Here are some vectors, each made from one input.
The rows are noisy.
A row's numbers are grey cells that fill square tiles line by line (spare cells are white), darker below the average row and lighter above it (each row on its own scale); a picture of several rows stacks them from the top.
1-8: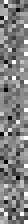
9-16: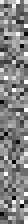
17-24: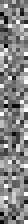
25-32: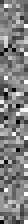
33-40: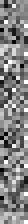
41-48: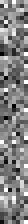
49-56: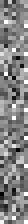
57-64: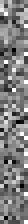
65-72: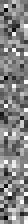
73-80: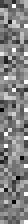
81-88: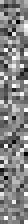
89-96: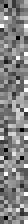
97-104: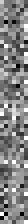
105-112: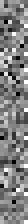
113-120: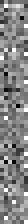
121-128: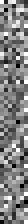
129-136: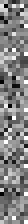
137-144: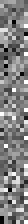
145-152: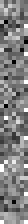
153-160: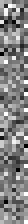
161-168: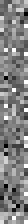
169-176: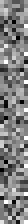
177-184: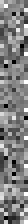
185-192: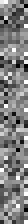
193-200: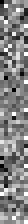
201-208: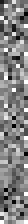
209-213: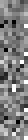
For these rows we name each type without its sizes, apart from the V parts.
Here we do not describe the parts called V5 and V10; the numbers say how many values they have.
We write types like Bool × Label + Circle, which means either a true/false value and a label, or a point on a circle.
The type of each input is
Bool × (Circle + Unit) × V5 × V10.
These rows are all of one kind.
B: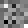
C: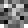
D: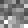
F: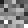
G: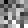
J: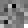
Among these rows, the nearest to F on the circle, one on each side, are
B and C.
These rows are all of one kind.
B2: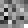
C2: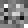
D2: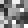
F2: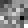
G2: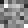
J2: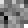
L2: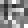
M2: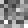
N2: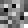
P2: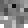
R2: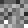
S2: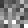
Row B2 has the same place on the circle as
D2, F2, P2 and S2.
